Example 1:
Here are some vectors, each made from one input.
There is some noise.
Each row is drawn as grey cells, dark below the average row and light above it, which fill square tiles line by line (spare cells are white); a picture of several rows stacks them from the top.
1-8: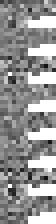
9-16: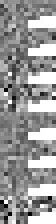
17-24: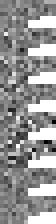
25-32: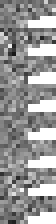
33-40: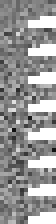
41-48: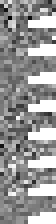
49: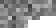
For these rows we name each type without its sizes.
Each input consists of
a point on a line.
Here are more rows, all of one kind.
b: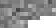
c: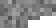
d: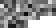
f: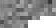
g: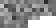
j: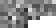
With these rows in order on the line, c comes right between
b and d.
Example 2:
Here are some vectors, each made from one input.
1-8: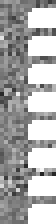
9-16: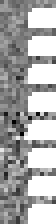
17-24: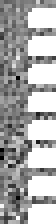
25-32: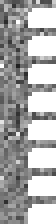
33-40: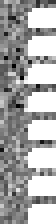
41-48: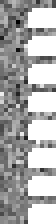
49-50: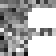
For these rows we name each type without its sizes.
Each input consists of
either a fixed value, or a node of a tree.
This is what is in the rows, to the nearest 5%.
About 10% of them hold a fixed value. The rest hold a node of a tree.
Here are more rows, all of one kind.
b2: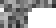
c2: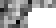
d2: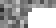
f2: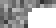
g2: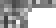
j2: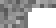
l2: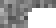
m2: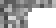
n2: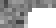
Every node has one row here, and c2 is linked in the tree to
m2.
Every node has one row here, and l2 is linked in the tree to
d2.
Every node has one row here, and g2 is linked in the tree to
b2 and n2.
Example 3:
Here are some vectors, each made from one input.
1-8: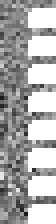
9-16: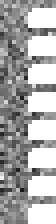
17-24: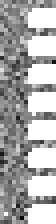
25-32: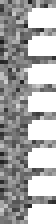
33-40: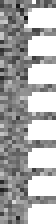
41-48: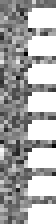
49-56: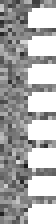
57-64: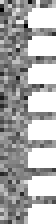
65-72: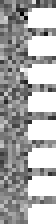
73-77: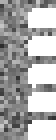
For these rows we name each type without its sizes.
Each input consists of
a node of a tree.
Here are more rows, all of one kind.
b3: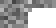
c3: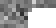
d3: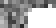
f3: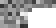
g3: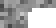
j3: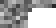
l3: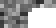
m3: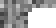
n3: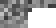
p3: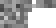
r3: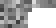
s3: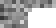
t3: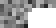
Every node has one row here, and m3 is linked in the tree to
b3 and l3.
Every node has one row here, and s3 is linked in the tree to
b3 and g3.
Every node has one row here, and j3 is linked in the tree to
n3 and r3.
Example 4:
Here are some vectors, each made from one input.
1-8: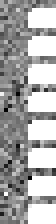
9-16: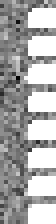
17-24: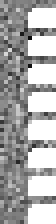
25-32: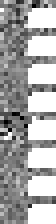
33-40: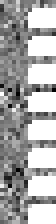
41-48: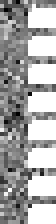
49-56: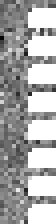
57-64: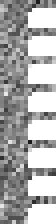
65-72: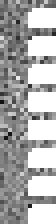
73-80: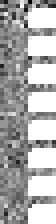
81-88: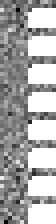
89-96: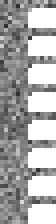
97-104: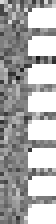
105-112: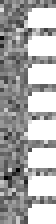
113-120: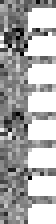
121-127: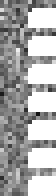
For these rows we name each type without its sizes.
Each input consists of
either a fixed value, or a node of a tree.
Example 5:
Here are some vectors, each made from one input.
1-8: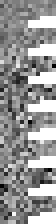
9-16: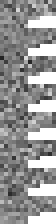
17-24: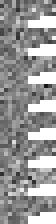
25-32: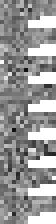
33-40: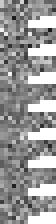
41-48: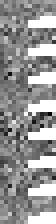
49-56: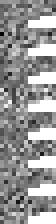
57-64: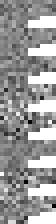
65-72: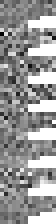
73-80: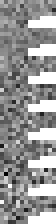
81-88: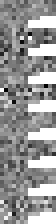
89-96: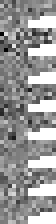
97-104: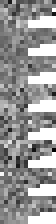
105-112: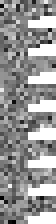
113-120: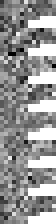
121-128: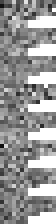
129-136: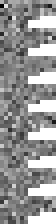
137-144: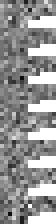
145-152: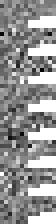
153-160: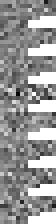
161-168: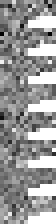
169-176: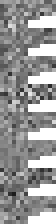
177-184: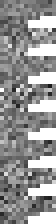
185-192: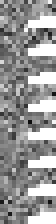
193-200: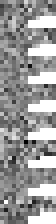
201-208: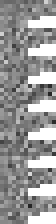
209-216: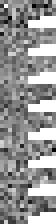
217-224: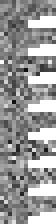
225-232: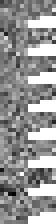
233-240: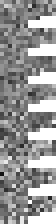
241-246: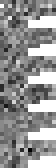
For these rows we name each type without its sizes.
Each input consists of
a point on a line.
